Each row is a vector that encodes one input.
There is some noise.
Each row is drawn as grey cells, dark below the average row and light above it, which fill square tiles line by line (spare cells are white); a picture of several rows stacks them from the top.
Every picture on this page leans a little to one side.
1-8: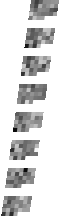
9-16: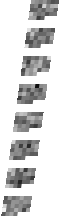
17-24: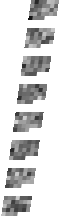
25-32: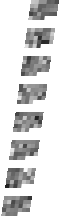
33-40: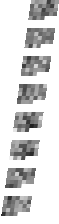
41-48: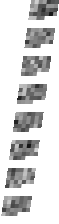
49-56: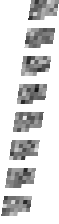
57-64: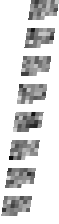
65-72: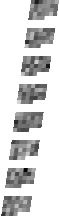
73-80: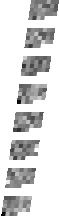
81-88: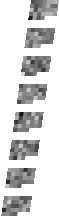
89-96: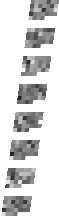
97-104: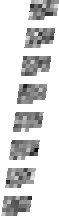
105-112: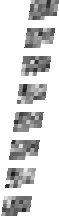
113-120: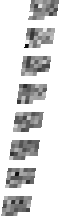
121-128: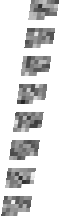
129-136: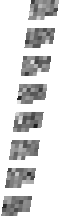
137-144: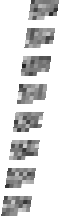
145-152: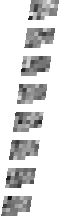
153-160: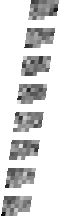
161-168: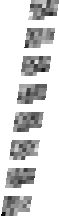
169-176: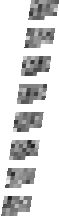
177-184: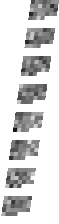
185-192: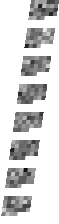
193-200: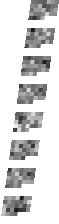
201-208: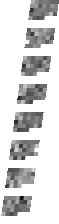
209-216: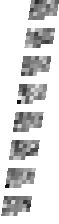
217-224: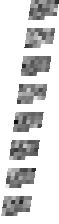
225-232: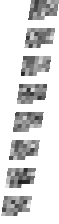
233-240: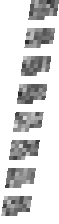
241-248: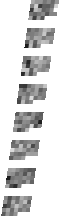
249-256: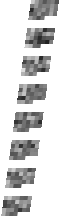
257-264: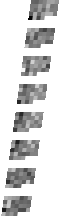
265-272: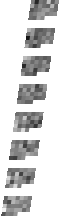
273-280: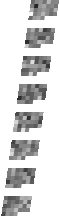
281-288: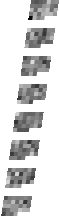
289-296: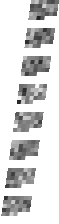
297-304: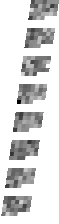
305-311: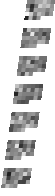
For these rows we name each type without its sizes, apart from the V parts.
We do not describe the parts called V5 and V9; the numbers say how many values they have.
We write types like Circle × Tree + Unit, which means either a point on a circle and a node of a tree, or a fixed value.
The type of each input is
(Bool × Circle + V9) × V5.
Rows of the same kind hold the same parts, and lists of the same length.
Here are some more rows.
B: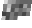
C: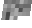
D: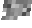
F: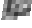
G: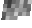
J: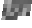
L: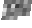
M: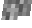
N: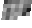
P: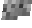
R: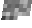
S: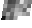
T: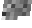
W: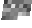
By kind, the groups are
B, J, P, T
C, D, F, G, L, M, N, R, S, W

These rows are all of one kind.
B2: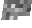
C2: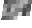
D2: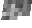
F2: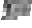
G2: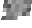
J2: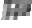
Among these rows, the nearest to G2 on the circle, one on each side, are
C2 and D2.
